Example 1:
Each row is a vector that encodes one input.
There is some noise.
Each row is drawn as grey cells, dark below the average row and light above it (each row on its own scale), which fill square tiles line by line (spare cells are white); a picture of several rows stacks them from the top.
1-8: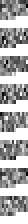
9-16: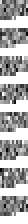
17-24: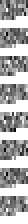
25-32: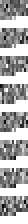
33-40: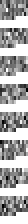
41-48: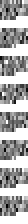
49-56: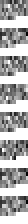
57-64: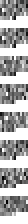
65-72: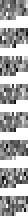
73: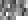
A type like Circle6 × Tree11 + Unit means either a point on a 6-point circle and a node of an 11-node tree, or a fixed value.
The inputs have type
Circle11.
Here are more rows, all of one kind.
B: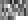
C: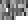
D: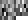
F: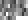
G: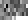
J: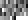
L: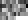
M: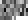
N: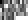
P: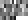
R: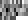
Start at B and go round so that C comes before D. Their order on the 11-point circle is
B, N, C, L, J, P, R, D, M, G, F.
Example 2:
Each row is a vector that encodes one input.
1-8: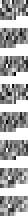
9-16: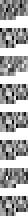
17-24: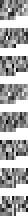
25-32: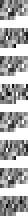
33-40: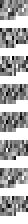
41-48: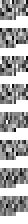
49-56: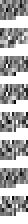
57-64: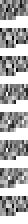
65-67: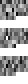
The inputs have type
Circle5.
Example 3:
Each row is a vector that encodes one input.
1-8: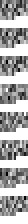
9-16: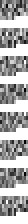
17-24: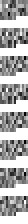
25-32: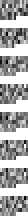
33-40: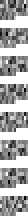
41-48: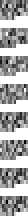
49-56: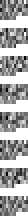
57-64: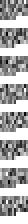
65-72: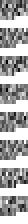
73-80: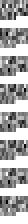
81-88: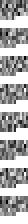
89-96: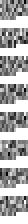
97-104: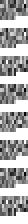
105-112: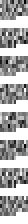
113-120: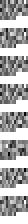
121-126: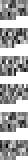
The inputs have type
Bool × Bool × Bool.
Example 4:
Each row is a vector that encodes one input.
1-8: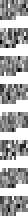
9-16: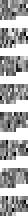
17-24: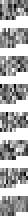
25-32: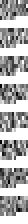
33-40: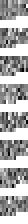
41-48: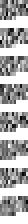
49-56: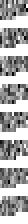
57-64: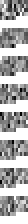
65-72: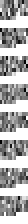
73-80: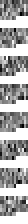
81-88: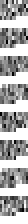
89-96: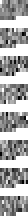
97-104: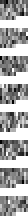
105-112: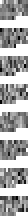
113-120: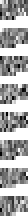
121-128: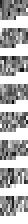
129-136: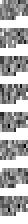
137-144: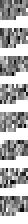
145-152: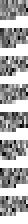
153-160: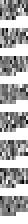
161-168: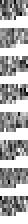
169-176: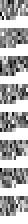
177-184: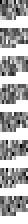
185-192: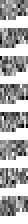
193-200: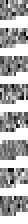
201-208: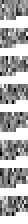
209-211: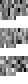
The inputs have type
Label9.
